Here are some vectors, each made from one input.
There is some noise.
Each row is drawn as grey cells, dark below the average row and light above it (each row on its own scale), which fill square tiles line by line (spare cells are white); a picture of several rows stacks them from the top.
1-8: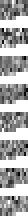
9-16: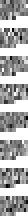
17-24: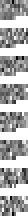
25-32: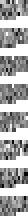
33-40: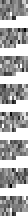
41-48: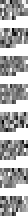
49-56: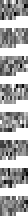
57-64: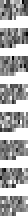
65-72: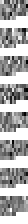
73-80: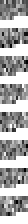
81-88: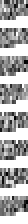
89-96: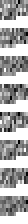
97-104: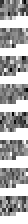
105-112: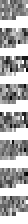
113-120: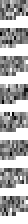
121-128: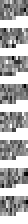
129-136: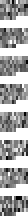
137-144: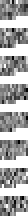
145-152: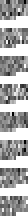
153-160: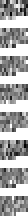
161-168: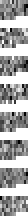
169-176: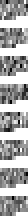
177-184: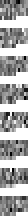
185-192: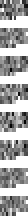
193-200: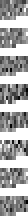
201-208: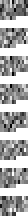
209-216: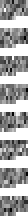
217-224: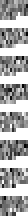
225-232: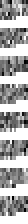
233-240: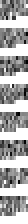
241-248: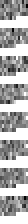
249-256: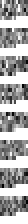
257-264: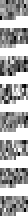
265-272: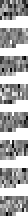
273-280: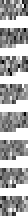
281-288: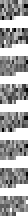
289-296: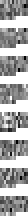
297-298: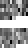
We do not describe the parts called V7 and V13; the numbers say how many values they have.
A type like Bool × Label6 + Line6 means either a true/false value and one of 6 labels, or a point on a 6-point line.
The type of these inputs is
(Label5 + Tree12) × V13 + V7.
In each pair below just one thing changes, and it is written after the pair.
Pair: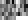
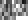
the value of V13
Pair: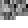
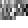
the value of V13
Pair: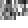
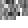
the value of V13
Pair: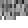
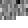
the node of the tree
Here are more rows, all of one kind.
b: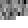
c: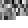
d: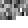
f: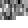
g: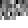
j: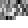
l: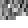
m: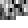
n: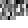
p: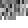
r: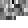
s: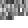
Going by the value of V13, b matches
f and n.
